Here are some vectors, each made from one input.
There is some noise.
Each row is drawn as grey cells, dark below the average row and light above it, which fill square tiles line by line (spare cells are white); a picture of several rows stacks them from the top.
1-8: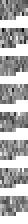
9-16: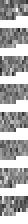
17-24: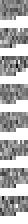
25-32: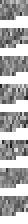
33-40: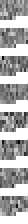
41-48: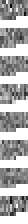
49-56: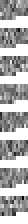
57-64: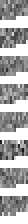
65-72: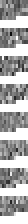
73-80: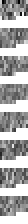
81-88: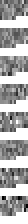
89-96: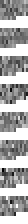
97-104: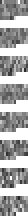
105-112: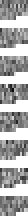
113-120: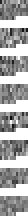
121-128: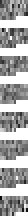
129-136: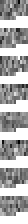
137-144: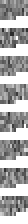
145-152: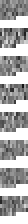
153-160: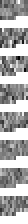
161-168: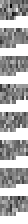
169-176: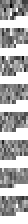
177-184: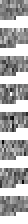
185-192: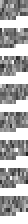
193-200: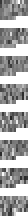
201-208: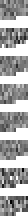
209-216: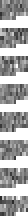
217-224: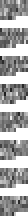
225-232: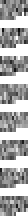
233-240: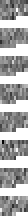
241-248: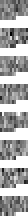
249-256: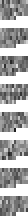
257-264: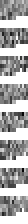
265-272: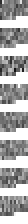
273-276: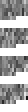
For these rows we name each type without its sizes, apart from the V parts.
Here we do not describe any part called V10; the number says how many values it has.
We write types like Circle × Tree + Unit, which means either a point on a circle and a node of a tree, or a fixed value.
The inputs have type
(Bool × Bool × Bool + Unit) × V10 + Label × Label + Line × Line.
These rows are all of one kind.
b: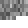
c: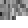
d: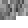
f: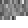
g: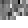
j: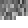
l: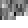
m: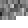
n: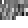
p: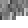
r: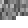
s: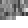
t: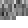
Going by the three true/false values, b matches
g and j.
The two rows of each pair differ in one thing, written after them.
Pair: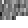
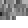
the value of V10
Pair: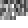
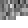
one of the three true/false values
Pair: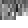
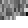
the value of V10
